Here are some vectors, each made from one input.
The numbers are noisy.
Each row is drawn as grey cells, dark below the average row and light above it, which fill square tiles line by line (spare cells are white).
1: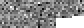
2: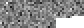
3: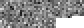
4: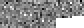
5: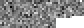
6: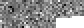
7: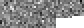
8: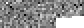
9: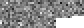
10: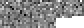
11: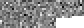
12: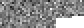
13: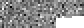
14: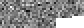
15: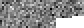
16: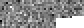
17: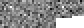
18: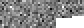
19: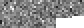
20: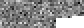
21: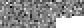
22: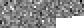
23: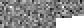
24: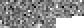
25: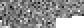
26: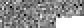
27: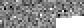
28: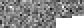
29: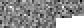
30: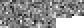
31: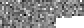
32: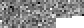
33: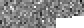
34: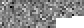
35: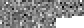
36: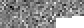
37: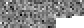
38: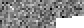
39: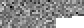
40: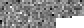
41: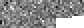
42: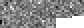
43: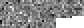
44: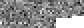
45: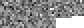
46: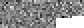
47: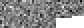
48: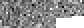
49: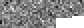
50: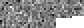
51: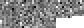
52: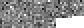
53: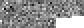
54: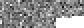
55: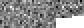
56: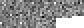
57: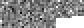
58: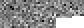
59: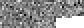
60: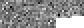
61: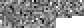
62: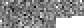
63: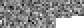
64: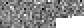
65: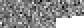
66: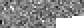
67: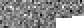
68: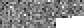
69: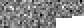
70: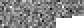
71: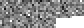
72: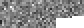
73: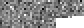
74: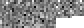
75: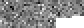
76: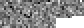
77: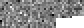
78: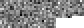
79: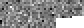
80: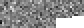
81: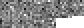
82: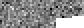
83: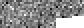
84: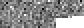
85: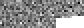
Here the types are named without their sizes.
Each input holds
a label and a point on a line, together with either a fixed value, or a node of a tree.
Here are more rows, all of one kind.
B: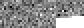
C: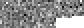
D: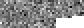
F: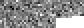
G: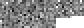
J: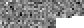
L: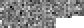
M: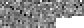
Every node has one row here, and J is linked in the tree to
M.
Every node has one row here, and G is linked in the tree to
B, C and M.
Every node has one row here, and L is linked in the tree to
M.
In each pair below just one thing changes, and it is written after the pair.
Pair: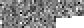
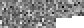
the label
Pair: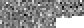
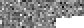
the place on the line
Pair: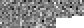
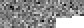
the node of the tree
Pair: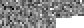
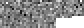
the label
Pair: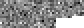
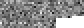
the place on the line
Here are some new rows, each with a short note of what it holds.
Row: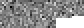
a label, a point on a line and a node of a tree
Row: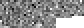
a label, a point on a line and a node of a tree
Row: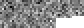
a label, a point on a line and a node of a tree
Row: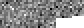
a label and a point on a line
